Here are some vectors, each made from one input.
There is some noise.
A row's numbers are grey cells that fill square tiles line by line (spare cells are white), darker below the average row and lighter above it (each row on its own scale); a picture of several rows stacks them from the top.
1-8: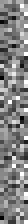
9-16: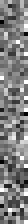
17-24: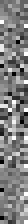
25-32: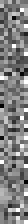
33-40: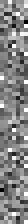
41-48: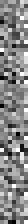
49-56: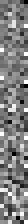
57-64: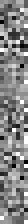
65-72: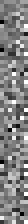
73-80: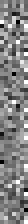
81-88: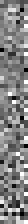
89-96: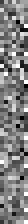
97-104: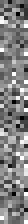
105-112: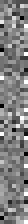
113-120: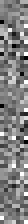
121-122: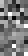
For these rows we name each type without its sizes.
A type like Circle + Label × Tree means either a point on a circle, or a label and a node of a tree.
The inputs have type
Bool × Bool × Bool × Bool × (Label + Line).
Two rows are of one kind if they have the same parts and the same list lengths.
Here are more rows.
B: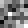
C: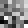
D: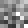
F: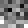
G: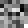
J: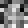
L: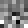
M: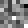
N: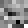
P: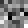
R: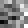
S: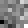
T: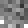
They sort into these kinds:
B, C, D, R, S
F, G, J, L, M, N, P, T

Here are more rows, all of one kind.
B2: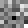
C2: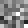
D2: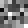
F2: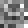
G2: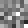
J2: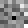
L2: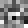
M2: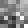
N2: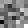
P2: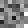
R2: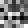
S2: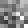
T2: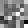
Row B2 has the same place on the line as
C2, M2, S2 and T2.
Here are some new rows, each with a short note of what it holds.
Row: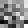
a point on a line and four true/false values
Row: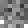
a label and four true/false values
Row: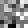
a point on a line and four true/false values
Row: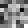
a label and four true/false values
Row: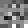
a label and four true/false values
